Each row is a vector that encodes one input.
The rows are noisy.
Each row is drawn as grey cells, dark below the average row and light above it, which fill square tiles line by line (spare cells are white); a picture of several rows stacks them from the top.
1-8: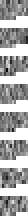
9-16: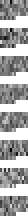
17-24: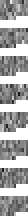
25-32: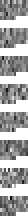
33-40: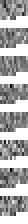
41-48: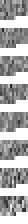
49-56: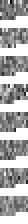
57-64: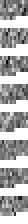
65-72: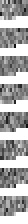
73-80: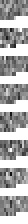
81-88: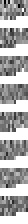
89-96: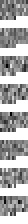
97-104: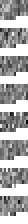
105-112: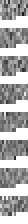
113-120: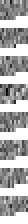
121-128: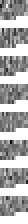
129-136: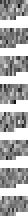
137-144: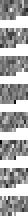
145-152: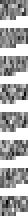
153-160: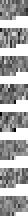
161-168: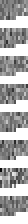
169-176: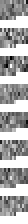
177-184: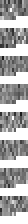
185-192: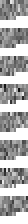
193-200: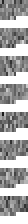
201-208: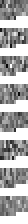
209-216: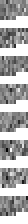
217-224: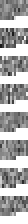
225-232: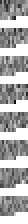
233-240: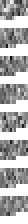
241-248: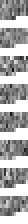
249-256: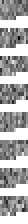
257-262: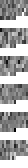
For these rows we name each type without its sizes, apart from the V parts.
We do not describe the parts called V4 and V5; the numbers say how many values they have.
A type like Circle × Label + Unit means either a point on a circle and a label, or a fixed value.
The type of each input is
Line × V4 + (Tree + Unit) × V5.
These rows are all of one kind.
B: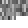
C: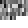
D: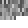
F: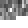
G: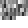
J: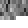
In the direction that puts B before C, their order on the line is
B, D, J, F, C, G.
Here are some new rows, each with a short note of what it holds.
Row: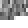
a node of a tree and a value of V5
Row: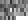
a value of V5
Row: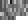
a value of V5
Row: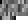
a point on a line and a value of V4
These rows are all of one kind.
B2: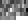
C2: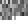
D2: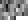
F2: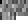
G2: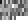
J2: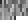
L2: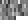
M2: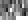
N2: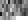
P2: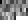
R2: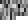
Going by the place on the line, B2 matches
C2, F2, N2 and P2.
